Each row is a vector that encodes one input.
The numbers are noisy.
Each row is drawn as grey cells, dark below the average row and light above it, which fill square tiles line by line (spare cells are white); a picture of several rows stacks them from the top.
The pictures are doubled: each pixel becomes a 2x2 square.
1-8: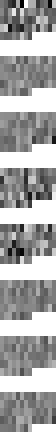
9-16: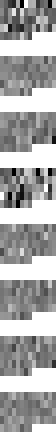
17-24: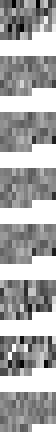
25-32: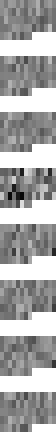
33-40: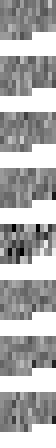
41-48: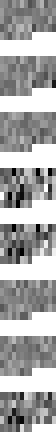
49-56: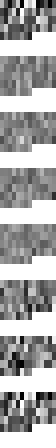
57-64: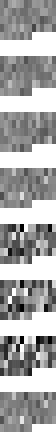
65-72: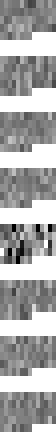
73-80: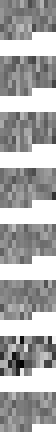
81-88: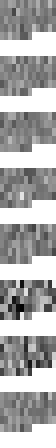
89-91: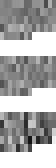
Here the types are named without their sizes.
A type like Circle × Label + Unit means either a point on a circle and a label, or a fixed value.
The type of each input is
Bool × Bool × Bool × Label + Tree + Unit.
